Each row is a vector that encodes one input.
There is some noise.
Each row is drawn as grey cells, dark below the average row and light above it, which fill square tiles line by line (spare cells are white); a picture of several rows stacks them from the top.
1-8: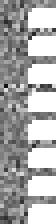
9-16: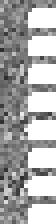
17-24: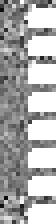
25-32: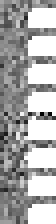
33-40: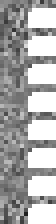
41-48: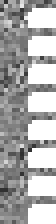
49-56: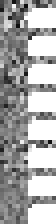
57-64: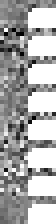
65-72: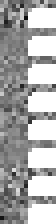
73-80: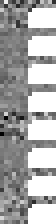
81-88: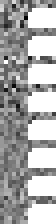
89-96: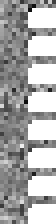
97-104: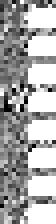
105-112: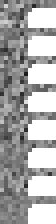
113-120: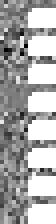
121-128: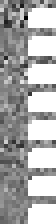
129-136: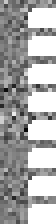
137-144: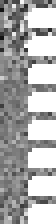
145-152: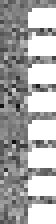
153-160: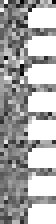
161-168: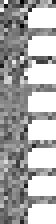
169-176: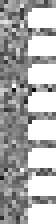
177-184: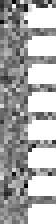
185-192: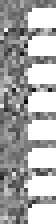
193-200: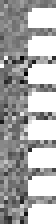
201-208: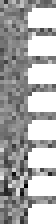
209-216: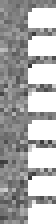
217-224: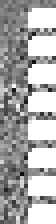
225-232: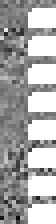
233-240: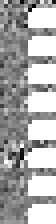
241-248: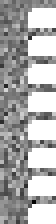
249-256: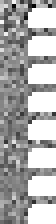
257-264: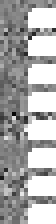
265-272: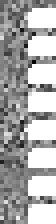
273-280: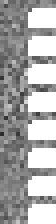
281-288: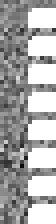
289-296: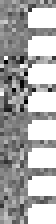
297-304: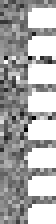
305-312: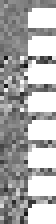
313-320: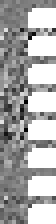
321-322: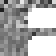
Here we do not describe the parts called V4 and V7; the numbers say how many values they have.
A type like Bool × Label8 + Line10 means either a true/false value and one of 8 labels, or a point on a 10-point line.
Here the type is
(Bool × Line5 × V7 + Line9) × V4.
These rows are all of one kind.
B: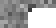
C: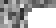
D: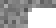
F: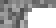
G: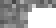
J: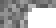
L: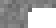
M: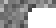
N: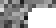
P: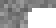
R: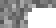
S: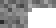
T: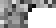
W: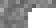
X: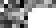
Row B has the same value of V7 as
F, G, J and P.
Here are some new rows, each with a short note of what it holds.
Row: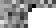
a point on a 5-point line, a true/false value, a value of V4 and a value of V7
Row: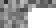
a point on a 5-point line, a true/false value, a value of V4 and a value of V7
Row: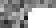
a point on a 5-point line, a true/false value, a value of V4 and a value of V7
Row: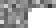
a point on a 9-point line and a value of V4
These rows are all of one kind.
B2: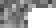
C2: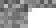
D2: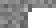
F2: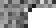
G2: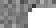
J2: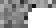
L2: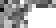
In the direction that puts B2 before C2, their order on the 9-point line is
G2, B2, F2, D2, L2, J2, C2.
